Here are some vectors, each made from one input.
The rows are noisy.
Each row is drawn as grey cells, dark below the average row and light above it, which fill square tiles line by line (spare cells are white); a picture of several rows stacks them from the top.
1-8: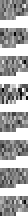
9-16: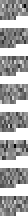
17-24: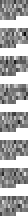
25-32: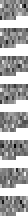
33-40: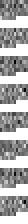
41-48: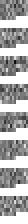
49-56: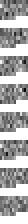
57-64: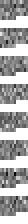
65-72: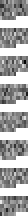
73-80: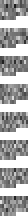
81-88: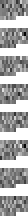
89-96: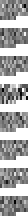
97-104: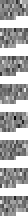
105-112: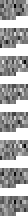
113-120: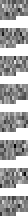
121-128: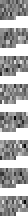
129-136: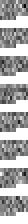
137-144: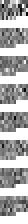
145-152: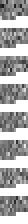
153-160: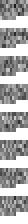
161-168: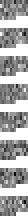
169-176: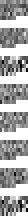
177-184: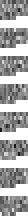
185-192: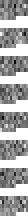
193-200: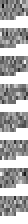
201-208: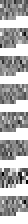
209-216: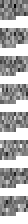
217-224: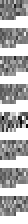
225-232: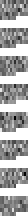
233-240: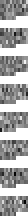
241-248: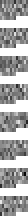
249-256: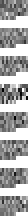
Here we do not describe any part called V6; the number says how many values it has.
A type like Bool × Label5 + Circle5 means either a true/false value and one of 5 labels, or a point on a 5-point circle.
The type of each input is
List2(Label7 × V6 + Line5).
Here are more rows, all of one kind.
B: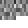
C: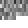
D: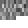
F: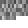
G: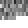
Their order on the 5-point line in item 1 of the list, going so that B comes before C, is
D, F, B, C, G.
